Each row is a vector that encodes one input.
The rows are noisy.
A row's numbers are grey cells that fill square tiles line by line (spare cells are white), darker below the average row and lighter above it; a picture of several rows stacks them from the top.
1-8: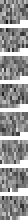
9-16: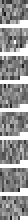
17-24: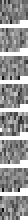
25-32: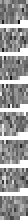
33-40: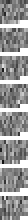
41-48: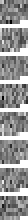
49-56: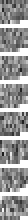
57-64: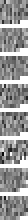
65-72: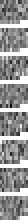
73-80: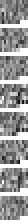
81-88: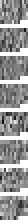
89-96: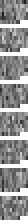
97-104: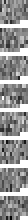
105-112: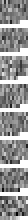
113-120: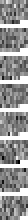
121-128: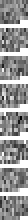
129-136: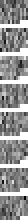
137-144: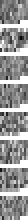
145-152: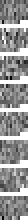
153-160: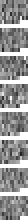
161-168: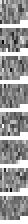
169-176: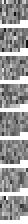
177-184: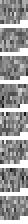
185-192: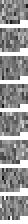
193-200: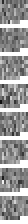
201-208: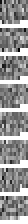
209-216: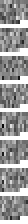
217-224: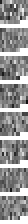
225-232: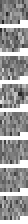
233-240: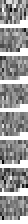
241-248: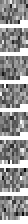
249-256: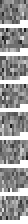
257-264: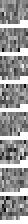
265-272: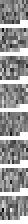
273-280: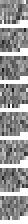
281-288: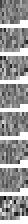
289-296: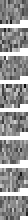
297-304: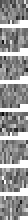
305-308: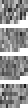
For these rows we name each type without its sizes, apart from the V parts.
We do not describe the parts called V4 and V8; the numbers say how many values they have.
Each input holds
a label, together with either a point on a line and a value of V8, or a value of V4.
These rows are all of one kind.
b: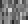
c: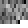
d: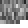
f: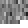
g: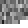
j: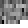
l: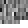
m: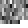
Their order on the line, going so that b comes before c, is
j, b, c, l, d, g, f, m.
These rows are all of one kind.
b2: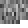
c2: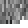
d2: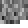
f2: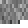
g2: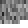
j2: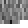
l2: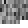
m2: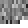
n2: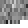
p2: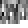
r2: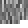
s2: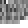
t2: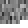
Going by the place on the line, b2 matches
d2, g2, r2 and t2.
